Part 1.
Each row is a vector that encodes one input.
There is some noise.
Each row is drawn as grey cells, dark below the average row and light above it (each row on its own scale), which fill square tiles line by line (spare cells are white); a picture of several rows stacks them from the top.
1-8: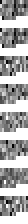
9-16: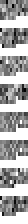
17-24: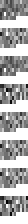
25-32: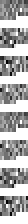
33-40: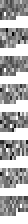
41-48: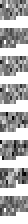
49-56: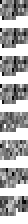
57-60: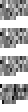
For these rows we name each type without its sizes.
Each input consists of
a label.
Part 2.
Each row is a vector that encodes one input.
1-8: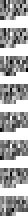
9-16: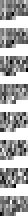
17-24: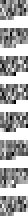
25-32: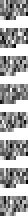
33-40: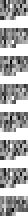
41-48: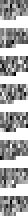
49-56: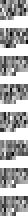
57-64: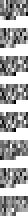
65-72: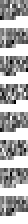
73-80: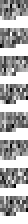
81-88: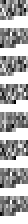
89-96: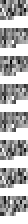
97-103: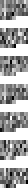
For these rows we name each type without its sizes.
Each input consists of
three true/false values.
